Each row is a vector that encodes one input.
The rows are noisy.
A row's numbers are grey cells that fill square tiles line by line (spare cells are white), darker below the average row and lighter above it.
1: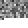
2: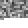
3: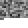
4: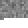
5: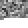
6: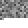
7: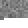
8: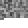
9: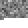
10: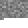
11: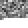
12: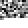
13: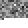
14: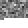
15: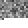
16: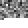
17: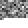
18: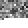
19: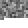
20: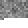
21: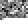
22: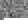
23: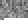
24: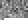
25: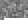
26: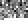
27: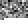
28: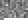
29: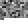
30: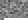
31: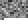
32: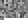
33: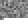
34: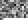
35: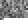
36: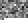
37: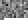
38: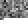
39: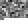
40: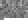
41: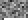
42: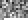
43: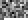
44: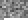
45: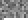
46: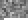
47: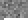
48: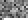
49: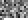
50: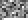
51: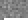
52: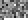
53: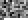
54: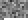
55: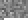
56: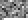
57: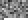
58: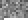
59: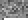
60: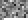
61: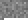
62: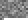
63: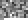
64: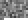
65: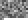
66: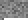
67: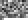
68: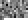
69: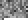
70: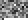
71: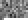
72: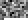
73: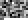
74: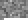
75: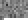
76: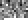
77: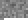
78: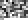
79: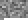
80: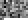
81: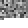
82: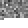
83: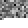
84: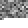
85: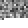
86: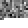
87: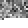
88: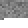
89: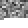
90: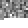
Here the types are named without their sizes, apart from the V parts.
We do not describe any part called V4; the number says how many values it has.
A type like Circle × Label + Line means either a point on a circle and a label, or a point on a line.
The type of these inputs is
List(Line) × V4.
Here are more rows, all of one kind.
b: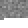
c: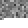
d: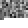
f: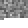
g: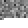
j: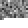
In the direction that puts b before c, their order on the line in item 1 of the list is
g, b, f, c, d, j.
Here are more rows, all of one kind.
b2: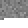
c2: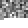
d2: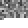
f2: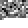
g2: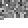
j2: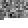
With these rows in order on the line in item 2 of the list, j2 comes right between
c2 and g2.
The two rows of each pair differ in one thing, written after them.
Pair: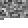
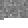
the value of V4
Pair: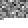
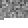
the place on the line in item 2 of the list
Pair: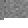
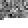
the value of V4
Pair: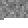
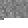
the place on the line in item 1 of the list
